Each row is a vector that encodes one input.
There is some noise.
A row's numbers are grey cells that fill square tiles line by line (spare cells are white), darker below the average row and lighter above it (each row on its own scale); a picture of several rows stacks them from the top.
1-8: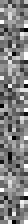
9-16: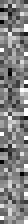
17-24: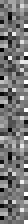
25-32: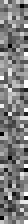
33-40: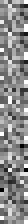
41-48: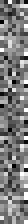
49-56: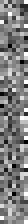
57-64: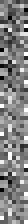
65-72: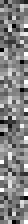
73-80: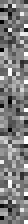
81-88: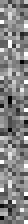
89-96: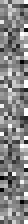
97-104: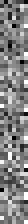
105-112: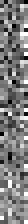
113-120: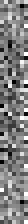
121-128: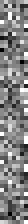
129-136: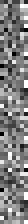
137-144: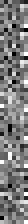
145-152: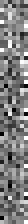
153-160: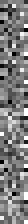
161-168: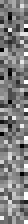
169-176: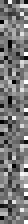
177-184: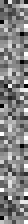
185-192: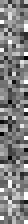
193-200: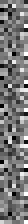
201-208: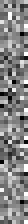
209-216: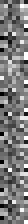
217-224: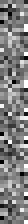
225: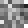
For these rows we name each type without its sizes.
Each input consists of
a label and a true/false value.
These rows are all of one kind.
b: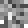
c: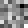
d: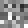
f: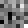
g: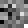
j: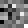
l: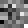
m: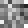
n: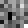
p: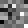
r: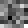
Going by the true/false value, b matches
c, d and m.
